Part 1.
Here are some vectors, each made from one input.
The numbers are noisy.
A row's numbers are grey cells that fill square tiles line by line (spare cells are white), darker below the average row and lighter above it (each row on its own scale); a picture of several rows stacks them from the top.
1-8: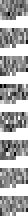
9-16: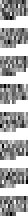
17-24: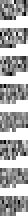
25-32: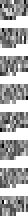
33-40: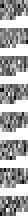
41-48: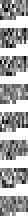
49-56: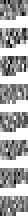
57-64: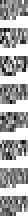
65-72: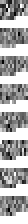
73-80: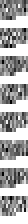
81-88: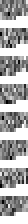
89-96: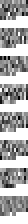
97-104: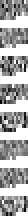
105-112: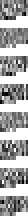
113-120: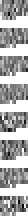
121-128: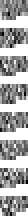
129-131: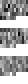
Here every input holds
a true/false value, together with either a point on a 4-point line, or a point on a 6-point line.
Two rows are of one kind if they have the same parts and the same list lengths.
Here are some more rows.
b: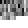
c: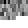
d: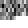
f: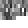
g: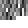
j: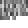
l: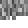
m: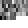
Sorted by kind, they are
b, c, d, j, l, m
f, g

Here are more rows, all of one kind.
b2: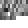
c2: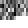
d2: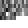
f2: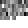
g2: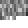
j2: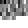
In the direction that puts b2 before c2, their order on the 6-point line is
j2, f2, g2, b2, d2, c2.
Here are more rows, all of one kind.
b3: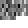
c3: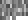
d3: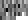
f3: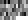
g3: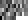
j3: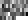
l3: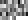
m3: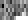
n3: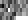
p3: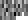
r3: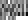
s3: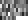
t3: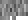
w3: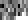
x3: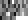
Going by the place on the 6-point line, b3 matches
d3, g3, p3 and x3.
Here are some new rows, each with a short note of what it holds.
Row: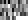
a point on a 6-point line and a true/false value
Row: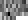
a point on a 4-point line and a true/false value
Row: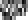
a point on a 4-point line and a true/false value
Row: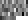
a point on a 6-point line and a true/false value
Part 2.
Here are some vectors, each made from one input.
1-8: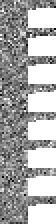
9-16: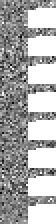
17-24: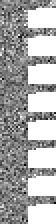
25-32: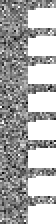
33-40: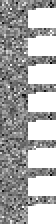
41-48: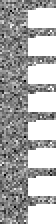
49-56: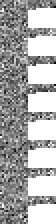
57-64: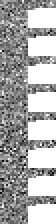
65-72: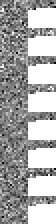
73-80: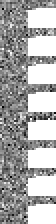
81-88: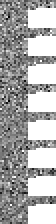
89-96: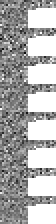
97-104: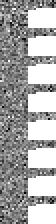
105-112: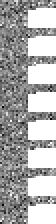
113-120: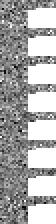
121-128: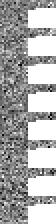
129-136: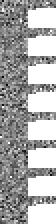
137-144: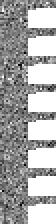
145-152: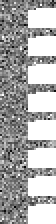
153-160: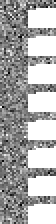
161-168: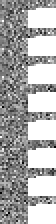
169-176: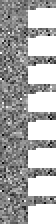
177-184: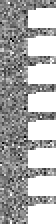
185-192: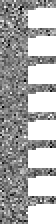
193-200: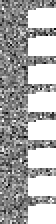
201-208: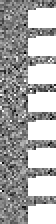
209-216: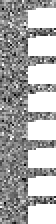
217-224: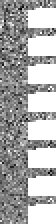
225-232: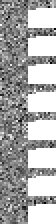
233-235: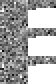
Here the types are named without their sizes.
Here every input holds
a true/false value, together with either a point on a line, or a node of a tree.
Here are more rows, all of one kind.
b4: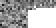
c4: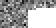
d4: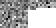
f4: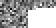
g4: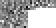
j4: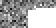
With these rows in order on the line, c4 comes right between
d4 and j4.
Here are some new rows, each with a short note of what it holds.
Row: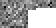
a node of a tree and a true/false value
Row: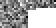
a node of a tree and a true/false value
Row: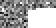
a node of a tree and a true/false value
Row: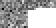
a point on a line and a true/false value
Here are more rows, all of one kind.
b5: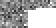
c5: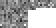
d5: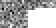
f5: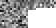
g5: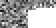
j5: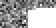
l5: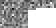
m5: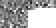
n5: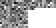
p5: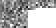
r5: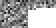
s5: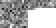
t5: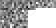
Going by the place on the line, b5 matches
f5 and g5.
